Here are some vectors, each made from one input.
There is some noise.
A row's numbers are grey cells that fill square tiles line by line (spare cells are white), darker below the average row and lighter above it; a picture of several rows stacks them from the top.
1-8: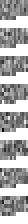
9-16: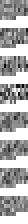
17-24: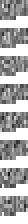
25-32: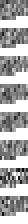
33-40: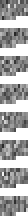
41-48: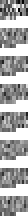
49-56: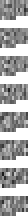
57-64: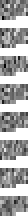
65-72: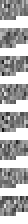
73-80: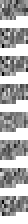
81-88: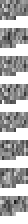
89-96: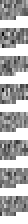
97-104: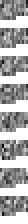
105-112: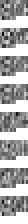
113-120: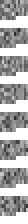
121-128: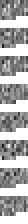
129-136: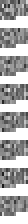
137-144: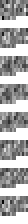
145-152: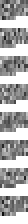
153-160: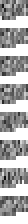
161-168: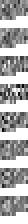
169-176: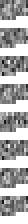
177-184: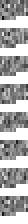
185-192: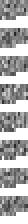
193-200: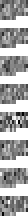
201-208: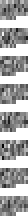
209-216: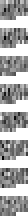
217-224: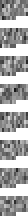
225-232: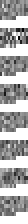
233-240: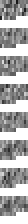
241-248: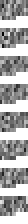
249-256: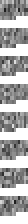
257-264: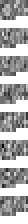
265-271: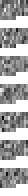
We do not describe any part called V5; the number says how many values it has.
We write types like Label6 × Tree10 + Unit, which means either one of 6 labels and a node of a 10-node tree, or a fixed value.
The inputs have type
List2(Bool × V5).
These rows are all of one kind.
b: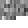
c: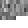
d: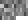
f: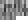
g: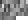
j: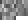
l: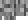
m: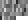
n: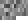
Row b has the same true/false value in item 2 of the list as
c, l and m.
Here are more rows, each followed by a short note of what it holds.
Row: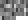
a list of one item
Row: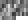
a list of one item
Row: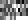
the empty list
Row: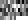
the empty list
